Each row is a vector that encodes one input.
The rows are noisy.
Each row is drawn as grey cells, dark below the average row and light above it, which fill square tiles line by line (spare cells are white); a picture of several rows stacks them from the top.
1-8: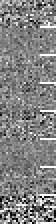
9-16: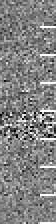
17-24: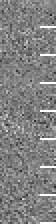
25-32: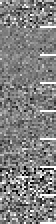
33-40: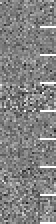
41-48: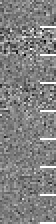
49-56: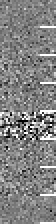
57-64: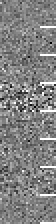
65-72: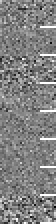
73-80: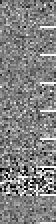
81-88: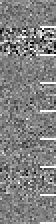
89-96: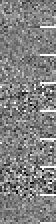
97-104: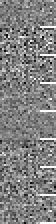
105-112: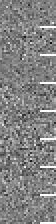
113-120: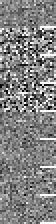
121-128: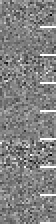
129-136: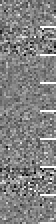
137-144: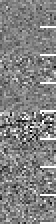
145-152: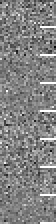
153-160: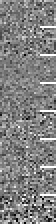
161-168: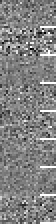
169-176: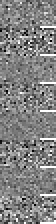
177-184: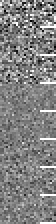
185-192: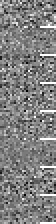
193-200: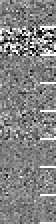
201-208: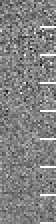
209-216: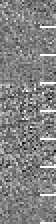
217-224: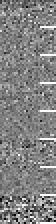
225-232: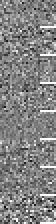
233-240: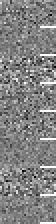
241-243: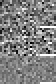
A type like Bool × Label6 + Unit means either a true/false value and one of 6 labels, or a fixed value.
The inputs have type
Circle19 × (Tree10 + Unit) + Line18.
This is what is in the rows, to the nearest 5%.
About 70% of them hold a point on a 19-point circle, together with either a fixed value, or a node of a 10-node tree. The rest hold a point on an 18-point line.
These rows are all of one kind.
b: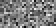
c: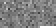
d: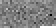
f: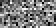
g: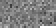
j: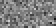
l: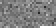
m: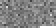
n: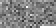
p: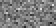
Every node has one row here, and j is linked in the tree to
b and n.
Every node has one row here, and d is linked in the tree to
l and p.
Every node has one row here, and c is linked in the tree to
g and l.
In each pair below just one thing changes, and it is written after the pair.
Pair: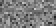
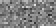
the node of the tree
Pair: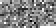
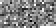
the node of the tree
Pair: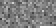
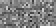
the node of the tree
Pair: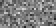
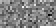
the node of the tree
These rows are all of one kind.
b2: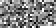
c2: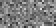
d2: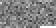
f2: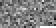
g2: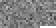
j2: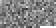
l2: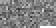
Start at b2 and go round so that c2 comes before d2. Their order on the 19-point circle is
b2, l2, c2, f2, j2, g2, d2.
